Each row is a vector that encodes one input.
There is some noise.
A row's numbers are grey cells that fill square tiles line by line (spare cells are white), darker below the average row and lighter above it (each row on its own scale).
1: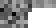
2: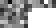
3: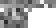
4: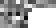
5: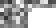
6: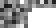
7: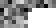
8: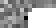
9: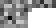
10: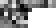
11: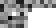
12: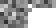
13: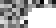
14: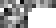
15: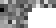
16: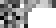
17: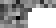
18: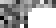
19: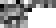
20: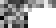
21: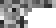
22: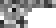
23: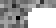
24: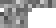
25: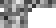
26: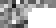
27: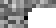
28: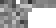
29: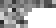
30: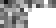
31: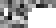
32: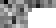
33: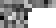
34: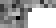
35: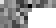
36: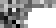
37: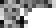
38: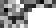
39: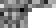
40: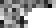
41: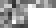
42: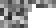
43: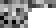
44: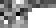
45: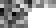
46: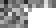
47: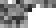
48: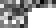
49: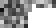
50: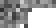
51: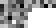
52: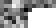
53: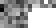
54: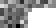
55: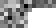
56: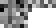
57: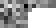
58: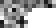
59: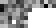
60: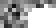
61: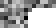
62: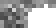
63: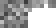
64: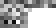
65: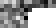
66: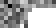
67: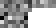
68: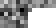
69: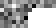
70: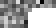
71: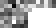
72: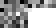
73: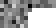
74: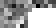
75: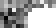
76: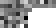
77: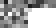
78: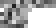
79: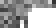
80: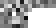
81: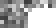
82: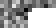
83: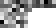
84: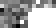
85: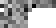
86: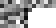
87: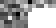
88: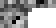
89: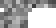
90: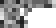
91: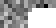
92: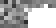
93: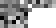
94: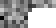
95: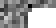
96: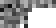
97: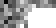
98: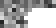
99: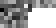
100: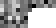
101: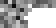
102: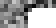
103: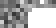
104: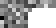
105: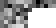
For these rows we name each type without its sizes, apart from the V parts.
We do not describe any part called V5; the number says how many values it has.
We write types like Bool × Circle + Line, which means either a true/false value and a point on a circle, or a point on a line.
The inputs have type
(Bool × Bool × Bool × Bool + Unit) × V5 + Line.
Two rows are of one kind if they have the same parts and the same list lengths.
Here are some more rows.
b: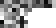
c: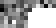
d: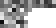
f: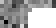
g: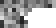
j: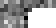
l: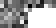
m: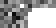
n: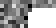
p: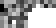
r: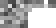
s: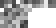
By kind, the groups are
b, d, g
c, p
f, j, l, m, n, r, s

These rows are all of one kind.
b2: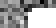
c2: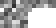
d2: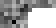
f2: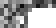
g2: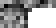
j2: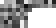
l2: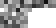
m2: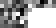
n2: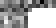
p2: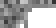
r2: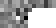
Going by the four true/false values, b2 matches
g2, j2 and n2.
